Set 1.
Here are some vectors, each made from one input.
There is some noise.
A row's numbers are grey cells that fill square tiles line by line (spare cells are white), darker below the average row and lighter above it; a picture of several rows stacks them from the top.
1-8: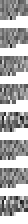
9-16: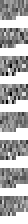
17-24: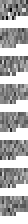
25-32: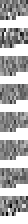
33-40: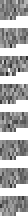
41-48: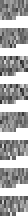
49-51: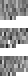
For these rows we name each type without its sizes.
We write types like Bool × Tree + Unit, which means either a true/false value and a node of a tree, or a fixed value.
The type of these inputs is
Label + Line.
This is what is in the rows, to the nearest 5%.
About 50% of them hold a label. The rest hold a point on a line.
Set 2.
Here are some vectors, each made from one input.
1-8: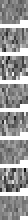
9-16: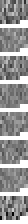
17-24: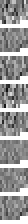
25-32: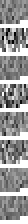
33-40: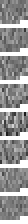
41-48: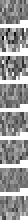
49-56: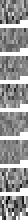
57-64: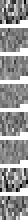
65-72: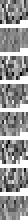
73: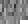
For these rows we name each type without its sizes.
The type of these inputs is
(Bool × Bool × Bool + Unit) × Line.
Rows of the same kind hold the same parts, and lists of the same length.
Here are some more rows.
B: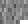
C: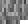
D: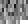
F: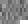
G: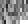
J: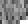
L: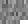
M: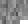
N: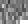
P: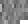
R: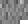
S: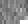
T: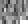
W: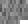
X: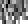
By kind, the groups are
B, D, G, J, L, M, P, R, S, T
C, F, N, W, X

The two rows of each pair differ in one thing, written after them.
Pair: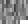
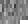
one of the three true/false values
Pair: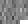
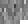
the place on the line
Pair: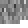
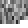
one of the three true/false values
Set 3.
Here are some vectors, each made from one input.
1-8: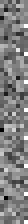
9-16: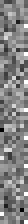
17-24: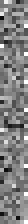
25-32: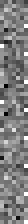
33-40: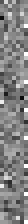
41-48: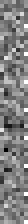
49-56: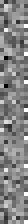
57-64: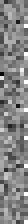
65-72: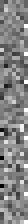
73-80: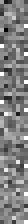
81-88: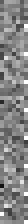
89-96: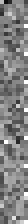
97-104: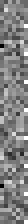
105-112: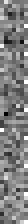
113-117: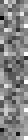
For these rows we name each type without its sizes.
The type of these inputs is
(Bool × Bool × Bool + Unit) × Circle.
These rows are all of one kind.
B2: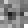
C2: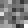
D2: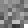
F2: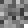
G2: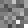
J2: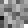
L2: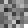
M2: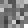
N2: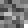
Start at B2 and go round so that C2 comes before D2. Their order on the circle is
B2, C2, F2, J2, D2, M2, L2, N2, G2.
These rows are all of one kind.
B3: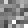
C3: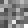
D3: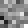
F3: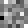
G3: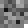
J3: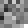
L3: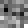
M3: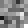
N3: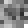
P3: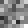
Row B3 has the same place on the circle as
C3, D3, M3 and P3.
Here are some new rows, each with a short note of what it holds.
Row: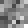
a point on a circle and three true/false values
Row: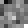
a point on a circle
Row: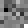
a point on a circle and three true/false values
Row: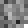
a point on a circle
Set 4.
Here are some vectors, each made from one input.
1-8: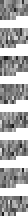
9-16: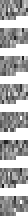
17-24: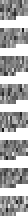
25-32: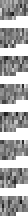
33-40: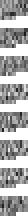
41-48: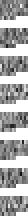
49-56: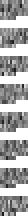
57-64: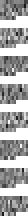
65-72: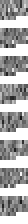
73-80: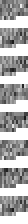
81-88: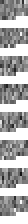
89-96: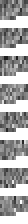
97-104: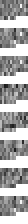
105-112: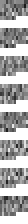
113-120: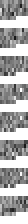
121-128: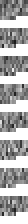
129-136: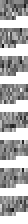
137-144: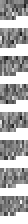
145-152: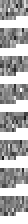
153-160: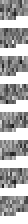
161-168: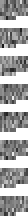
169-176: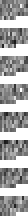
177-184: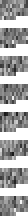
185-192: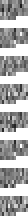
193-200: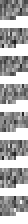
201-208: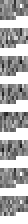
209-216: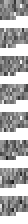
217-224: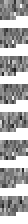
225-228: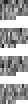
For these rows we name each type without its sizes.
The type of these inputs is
Line + Tree.
